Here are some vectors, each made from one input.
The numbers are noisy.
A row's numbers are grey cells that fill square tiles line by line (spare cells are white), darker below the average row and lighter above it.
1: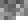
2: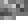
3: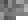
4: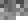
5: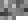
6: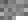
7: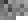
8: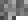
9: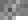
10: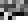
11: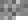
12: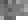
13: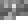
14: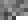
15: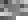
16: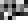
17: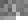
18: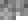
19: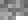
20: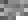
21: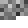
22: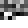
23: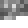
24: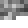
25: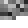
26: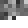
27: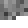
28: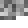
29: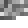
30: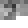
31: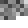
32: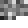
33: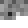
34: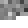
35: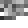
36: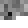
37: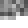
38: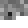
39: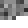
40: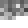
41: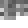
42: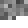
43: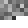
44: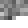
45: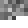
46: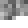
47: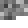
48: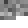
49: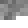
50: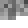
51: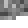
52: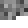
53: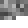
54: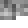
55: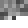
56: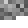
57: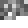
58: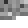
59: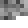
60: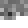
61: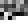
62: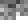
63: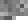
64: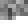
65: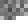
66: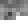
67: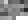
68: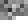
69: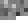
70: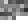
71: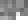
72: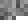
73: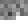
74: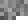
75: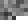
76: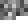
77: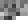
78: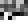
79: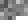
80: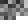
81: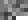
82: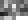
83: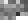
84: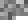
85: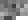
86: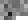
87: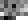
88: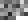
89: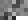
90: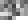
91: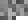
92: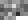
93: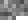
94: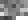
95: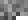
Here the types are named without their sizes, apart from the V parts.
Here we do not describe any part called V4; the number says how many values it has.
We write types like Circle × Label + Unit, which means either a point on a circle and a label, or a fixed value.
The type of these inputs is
List(Bool × V4).
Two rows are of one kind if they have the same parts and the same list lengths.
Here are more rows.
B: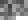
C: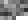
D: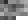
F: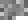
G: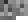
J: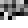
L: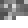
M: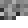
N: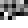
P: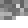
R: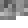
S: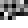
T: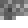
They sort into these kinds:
B, D, F, G, P, R, T
C, L, M
J, N, S

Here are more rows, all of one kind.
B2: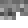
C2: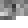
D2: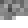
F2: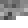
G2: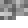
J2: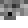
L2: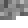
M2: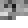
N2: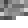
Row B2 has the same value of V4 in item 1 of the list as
C2, G2 and M2.
